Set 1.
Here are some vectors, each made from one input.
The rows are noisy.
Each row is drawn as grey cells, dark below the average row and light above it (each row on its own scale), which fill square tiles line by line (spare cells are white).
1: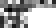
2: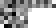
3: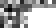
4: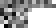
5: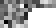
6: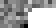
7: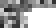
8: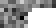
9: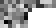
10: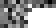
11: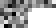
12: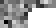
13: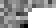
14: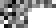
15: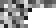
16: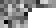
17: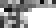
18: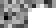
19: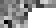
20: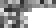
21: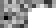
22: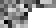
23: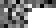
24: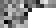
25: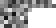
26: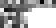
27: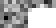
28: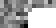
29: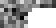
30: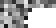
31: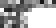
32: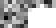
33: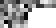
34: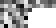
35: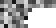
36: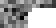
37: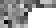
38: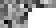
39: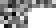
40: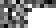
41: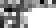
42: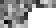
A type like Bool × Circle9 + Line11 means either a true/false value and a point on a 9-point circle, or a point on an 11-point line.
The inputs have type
Label8.
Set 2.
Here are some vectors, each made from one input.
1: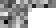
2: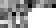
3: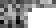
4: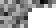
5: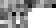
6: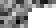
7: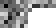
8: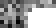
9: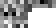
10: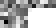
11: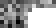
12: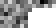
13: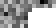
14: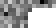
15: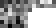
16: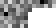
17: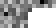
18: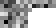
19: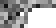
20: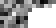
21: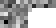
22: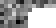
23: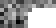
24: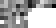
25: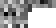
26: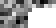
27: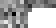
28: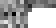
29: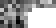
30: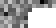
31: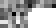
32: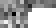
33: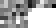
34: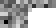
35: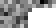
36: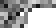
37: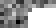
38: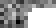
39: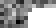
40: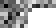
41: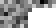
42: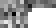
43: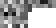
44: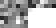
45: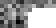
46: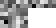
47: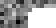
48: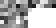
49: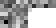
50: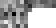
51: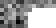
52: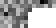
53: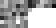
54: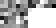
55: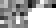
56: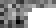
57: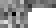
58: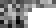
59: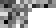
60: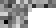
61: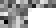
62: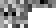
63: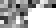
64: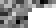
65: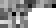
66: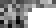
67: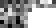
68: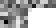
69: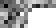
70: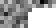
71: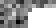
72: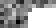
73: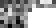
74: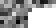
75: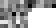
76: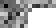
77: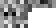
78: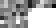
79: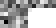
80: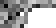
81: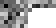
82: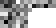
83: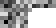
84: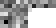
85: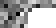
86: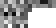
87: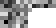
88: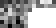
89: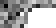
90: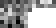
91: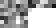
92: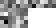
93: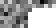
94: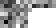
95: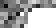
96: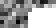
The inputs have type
Line17.
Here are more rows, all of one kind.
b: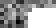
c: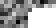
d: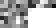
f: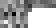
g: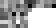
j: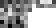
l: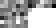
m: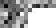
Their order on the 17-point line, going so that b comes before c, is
j, b, c, f, g, l, d, m.
